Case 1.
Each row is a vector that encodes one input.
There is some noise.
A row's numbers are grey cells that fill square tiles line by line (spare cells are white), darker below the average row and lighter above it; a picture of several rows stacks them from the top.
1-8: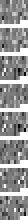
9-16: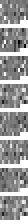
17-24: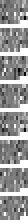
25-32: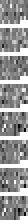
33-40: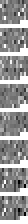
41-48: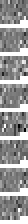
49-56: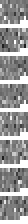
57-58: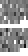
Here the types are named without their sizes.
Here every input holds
a list of points on a line.
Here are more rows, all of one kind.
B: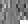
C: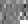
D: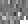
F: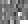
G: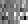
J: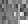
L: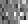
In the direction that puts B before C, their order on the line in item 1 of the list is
F, D, B, C, J, L, G.
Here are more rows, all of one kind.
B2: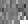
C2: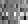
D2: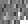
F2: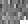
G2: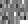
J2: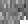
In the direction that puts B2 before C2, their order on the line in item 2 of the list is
G2, F2, J2, B2, D2, C2.
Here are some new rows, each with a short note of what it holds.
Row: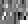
the empty list
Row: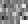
a list of one item
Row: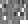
a list of one item
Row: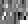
the empty list
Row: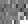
a list of two items
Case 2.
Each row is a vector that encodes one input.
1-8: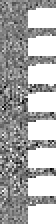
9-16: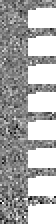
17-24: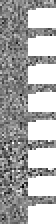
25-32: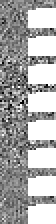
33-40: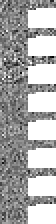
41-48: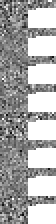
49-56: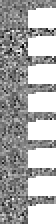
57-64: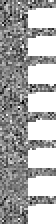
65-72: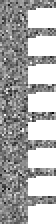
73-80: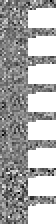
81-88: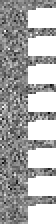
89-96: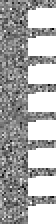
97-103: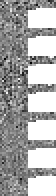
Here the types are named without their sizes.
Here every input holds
a true/false value, together with either a point on a circle, or a fixed value.
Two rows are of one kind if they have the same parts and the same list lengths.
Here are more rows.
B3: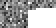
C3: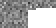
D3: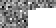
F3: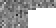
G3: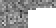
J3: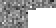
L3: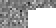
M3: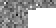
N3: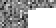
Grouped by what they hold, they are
B3, D3, N3
C3, F3, G3, J3, L3, M3

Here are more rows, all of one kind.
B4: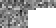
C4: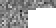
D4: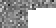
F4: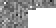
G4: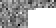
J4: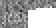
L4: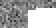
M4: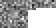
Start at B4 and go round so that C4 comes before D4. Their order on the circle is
B4, C4, J4, G4, M4, D4, F4, L4.
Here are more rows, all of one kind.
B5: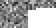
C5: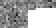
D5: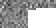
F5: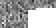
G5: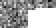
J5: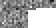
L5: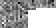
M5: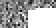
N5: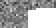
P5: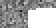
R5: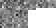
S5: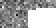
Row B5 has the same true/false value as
C5, G5 and N5.
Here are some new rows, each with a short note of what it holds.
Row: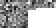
a true/false value
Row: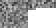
a point on a circle and a true/false value
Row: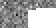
a point on a circle and a true/false value
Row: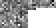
a point on a circle and a true/false value
